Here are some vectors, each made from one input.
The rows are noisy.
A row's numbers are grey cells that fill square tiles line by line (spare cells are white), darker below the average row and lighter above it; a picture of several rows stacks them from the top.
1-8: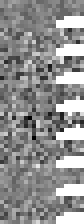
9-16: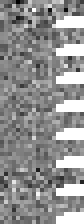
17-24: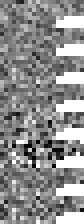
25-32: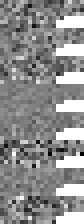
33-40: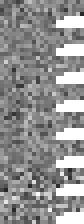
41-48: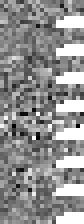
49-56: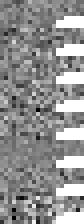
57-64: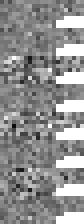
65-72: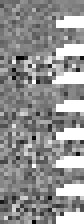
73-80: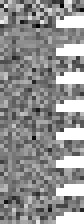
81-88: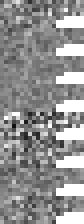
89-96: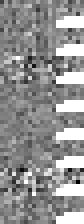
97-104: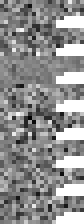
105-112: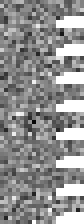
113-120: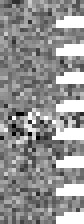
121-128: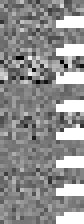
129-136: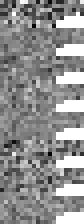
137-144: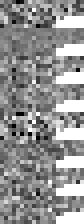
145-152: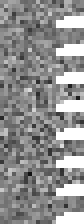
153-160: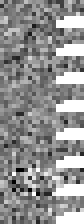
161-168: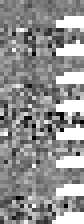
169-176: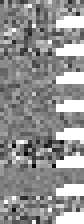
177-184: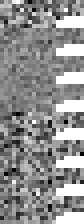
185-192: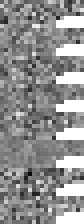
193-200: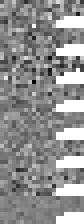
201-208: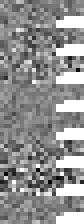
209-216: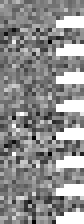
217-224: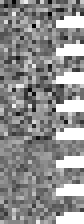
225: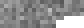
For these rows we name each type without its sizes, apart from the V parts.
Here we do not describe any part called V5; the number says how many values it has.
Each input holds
a point on a line, together with either a node of a tree and a true/false value, or a list of values of V5.
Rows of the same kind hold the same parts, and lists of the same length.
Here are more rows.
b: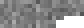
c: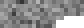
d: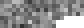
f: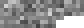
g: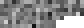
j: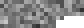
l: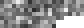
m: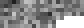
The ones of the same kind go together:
b, c, g
d
f, j, m
l

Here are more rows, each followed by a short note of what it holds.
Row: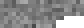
a point on a line, together with the empty list
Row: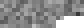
a point on a line, together with a list of one item
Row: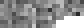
a point on a line, a node of a tree and a true/false value
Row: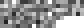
a point on a line, together with a list of two items
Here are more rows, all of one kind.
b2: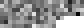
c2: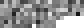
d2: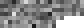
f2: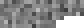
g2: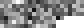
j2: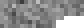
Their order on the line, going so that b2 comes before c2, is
g2, f2, j2, b2, c2, d2.
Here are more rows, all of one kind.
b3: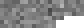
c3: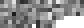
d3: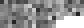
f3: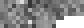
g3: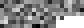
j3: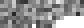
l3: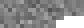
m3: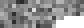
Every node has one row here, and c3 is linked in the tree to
g3, l3 and m3.
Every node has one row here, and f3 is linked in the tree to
g3.
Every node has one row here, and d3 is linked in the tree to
l3.
